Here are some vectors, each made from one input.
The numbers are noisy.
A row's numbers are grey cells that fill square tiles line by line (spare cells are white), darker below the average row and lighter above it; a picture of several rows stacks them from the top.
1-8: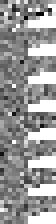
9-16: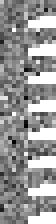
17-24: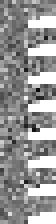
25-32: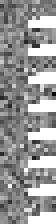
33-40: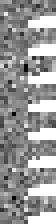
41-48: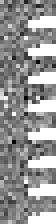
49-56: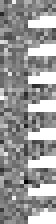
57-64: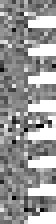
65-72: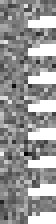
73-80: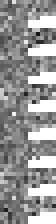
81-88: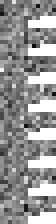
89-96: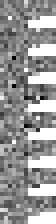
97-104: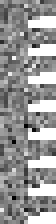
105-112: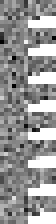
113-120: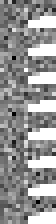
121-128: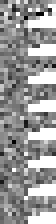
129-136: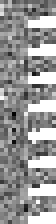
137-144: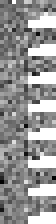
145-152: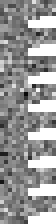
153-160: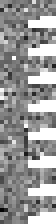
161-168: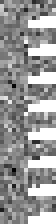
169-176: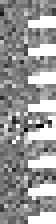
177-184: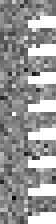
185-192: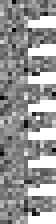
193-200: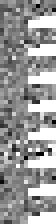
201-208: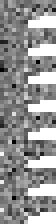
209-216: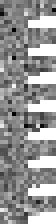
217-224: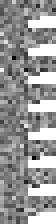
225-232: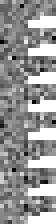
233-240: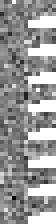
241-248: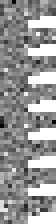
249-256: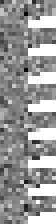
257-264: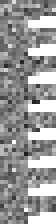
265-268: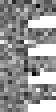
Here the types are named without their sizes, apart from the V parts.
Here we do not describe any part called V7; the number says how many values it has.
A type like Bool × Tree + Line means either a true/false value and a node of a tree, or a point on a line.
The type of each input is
(Bool × Bool × Bool + Label) × (Tree + V7) + Unit.
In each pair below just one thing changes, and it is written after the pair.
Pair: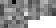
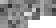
the node of the tree
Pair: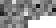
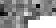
the label
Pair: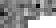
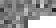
the label
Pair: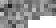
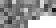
the node of the tree
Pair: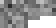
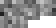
the label
